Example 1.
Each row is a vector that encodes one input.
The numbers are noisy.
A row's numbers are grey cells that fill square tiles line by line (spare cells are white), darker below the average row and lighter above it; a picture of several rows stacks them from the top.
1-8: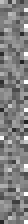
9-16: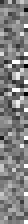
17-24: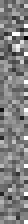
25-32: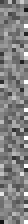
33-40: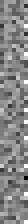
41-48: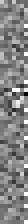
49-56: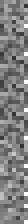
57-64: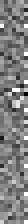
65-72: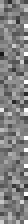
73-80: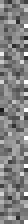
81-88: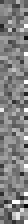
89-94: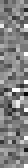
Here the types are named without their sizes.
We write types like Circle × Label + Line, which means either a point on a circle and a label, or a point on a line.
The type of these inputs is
Bool × Bool × Bool × Bool + Unit.
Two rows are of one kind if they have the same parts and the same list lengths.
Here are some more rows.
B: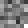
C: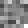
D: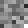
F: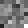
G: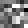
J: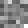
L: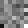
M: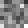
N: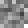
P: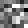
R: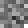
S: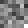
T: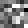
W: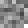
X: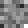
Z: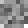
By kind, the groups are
B, C, D, F, J, L, M, N, R, S, W, X, Z
G, P, T

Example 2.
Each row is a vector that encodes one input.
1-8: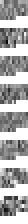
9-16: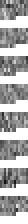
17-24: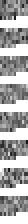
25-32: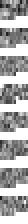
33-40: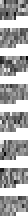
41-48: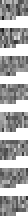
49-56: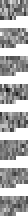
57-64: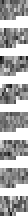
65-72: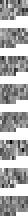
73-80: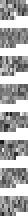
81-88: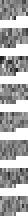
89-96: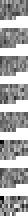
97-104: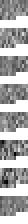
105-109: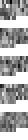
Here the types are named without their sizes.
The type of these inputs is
Label.
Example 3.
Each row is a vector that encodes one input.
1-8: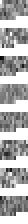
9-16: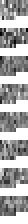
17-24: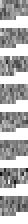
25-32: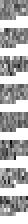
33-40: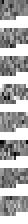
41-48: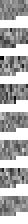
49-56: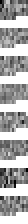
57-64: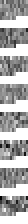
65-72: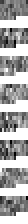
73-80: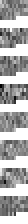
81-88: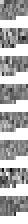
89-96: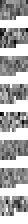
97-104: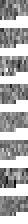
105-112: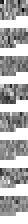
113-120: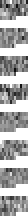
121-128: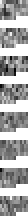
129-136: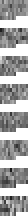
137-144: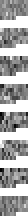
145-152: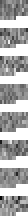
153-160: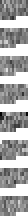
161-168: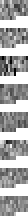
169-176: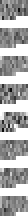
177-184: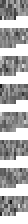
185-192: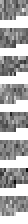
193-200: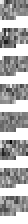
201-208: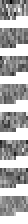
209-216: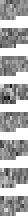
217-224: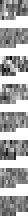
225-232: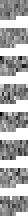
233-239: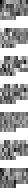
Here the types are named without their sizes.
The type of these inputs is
Tree.
